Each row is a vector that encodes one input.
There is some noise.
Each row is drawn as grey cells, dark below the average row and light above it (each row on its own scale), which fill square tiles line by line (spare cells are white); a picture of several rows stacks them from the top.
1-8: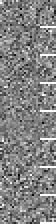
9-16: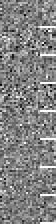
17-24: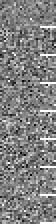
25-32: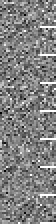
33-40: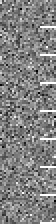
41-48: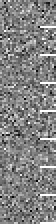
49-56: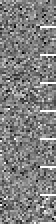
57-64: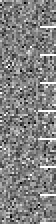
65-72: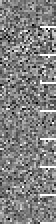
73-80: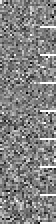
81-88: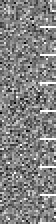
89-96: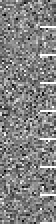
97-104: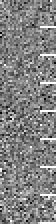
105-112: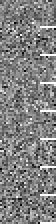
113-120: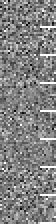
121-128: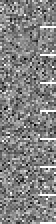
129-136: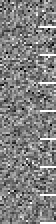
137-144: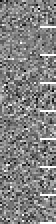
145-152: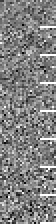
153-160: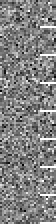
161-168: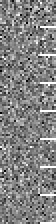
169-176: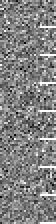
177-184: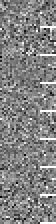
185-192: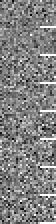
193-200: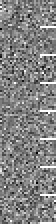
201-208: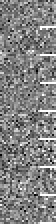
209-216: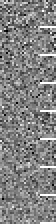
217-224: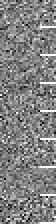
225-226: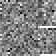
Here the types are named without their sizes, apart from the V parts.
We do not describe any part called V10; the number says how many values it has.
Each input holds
a value of V10, together with a list of points on a circle.
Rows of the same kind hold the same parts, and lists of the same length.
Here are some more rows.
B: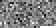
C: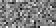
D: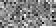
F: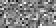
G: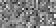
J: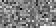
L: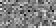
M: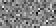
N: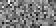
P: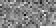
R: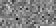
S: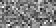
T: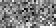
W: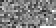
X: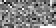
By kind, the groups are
B, N, S, W
C, D, G, J, M, R, T, X
F, L, P

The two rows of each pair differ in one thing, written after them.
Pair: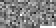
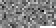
the value of V10
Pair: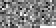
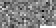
the place on the circle in item 2 of the list
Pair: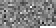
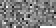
the place on the circle in item 1 of the list
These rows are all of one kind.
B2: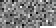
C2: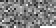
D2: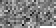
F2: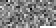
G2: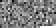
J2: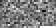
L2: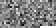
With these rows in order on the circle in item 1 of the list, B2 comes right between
G2 and J2.
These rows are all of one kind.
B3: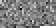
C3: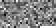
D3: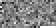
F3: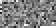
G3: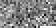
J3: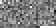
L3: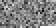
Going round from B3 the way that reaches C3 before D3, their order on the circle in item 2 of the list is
B3, C3, L3, D3, J3, G3, F3.
